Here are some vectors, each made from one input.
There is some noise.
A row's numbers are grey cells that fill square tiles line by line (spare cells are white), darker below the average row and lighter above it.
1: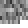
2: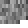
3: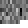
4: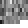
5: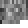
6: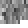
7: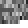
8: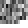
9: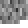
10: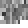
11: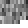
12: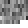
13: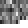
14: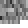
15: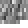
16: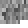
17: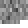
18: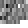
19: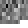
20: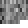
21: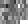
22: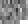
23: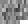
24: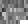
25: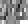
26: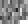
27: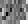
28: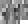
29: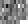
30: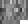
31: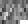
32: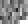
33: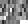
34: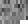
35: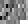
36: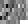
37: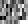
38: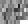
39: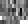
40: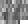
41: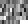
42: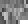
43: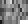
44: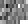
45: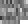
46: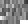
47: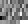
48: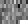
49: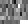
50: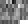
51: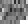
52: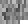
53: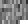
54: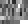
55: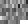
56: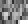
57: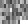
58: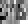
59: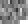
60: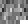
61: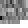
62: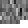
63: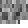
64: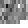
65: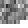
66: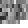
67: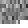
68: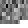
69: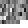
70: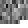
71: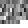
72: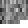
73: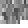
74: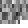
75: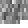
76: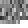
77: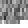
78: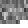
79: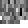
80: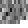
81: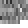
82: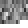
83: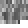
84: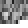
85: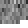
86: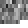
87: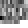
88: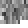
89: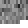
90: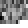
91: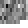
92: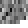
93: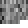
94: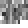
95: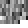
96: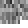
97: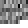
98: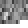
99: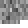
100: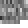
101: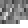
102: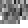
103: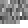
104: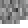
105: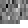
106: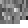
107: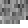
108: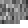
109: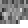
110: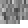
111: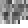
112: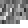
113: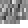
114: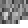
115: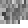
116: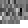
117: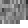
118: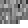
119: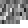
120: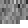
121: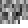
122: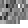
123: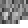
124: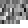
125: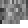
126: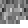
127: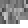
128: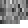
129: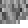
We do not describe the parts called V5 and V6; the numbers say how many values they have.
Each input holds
a true/false value and a value of V6, together with either a node of a 7-node tree, or a value of V5.
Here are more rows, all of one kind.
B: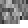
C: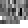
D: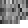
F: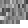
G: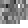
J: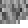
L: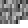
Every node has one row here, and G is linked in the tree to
J and L.
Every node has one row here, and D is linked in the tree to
C and J.
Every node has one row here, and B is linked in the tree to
F and J.
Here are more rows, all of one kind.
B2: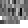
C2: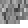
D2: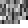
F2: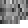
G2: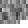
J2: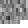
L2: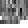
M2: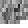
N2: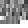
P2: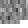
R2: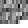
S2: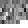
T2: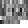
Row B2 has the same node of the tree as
P2, R2 and T2.
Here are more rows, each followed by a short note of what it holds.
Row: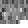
a true/false value, a value of V5 and a value of V6
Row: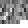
a node of a 7-node tree, a true/false value and a value of V6
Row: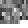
a true/false value, a value of V5 and a value of V6
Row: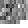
a true/false value, a value of V5 and a value of V6
